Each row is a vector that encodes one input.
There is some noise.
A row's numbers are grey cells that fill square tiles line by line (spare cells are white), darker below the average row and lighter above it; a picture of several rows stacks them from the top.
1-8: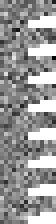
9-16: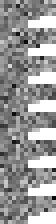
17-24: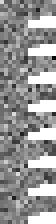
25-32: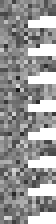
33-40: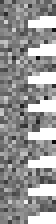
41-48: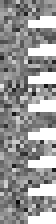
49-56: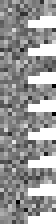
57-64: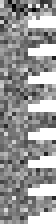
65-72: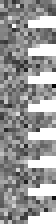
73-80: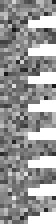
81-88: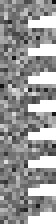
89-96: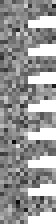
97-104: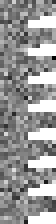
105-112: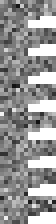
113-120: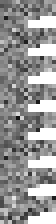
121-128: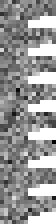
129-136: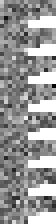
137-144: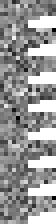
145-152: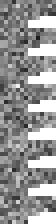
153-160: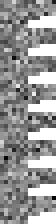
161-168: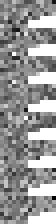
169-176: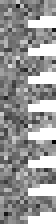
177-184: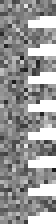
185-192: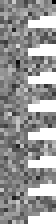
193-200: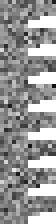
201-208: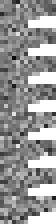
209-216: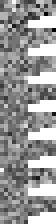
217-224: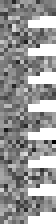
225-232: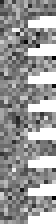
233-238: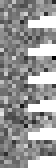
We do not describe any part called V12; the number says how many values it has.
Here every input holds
either a point on a 6-point line and three true/false values, or a point on a 10-point line, or a value of V12.
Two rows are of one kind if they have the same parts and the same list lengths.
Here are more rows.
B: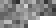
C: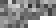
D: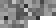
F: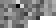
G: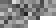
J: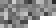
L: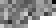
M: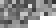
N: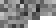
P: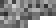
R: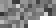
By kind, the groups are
B, C, P, R
D, F, G, N
J, L, M

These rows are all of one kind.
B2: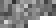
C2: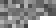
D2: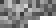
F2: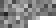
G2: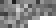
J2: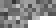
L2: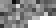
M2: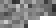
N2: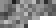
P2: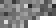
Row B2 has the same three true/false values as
F2, G2 and N2.
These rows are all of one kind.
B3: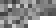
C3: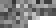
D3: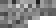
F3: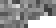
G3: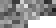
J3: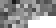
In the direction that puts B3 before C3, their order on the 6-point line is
F3, D3, B3, J3, C3, G3.
